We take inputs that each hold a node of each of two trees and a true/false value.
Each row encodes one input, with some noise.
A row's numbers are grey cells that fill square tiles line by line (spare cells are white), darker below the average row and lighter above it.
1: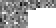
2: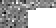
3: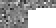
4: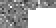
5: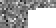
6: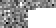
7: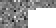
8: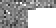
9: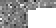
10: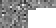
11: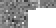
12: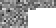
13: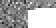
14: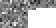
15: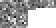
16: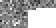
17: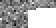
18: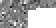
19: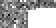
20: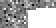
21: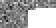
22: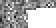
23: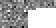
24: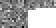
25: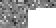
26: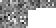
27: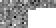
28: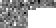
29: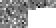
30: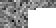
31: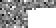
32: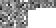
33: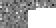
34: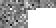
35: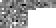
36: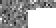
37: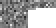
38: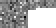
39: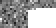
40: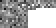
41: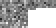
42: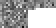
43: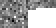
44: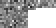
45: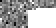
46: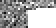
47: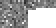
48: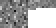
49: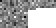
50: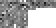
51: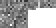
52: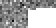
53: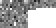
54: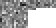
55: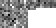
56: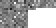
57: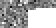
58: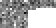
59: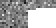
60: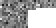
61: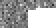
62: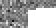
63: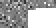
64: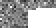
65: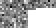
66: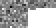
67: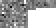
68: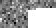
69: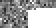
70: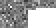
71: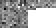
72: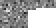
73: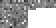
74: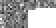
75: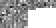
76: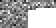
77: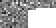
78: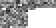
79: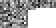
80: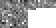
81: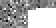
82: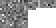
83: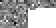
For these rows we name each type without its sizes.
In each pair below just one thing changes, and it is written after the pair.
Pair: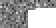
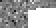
the node of one of the two trees
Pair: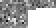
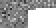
the true/false value
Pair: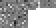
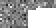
the node of one of the two trees
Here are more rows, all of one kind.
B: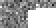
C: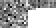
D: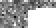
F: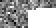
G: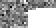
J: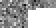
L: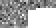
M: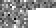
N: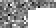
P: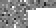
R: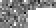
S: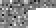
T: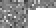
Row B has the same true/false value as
F and T.
